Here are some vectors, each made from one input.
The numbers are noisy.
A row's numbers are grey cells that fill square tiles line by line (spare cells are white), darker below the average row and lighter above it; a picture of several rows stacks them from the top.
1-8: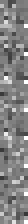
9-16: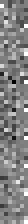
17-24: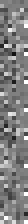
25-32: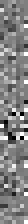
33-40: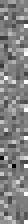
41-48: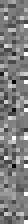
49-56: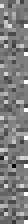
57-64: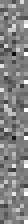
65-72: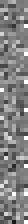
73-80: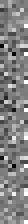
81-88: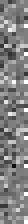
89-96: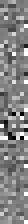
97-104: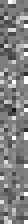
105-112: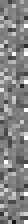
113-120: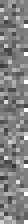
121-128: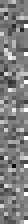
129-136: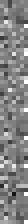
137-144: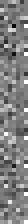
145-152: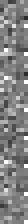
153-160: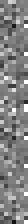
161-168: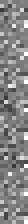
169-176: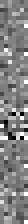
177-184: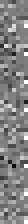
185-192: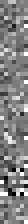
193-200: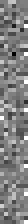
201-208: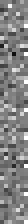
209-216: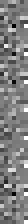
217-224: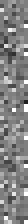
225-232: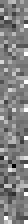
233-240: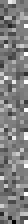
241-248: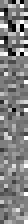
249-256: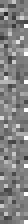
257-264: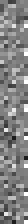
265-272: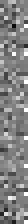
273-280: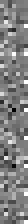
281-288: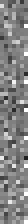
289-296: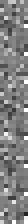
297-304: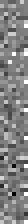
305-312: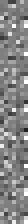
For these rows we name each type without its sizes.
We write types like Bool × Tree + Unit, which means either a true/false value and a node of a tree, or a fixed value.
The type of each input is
List(Line).
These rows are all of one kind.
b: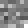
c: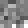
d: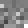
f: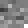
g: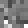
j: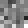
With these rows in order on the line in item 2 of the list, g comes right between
c and f.
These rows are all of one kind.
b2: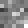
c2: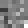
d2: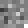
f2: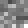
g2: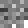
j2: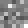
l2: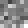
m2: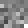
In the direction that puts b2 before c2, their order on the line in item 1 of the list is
g2, b2, c2, d2, m2, j2, f2, l2.
